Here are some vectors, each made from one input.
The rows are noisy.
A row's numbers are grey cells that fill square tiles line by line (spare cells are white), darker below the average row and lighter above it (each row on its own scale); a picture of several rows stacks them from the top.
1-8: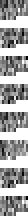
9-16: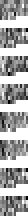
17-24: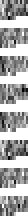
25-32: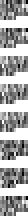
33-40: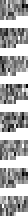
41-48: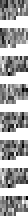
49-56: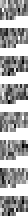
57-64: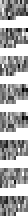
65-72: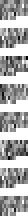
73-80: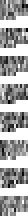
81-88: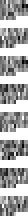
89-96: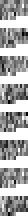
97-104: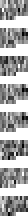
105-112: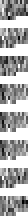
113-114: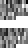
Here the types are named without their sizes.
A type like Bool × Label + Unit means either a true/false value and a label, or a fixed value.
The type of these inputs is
Bool × Bool × Bool.
